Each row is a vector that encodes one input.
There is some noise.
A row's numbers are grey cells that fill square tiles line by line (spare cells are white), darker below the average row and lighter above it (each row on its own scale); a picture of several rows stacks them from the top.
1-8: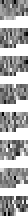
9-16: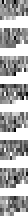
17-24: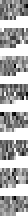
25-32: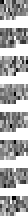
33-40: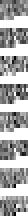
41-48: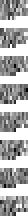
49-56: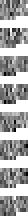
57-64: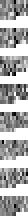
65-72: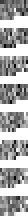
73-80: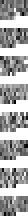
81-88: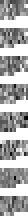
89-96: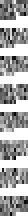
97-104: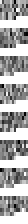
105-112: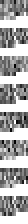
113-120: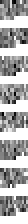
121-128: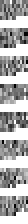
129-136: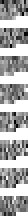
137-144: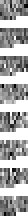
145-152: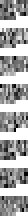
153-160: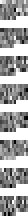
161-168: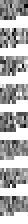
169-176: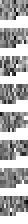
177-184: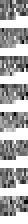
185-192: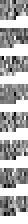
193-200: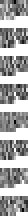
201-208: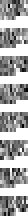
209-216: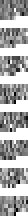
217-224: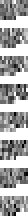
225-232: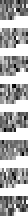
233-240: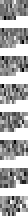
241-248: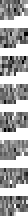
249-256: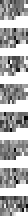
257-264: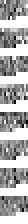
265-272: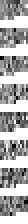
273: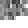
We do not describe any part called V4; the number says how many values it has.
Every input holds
a list of up to two items, each a point on an 8-point circle and a value of V4.
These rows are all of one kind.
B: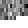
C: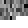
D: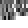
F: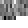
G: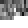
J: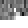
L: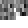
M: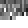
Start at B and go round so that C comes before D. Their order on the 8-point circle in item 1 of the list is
B, F, C, M, D, G, J, L.
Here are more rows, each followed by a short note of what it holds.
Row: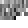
a list of two items
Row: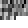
the empty list
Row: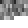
a list of two items
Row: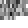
a list of two items
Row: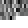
a list of one item
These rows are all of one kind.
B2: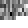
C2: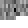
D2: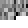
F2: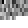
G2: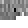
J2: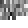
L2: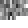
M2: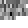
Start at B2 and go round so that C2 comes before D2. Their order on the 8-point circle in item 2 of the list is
B2, G2, C2, M2, F2, L2, D2, J2.
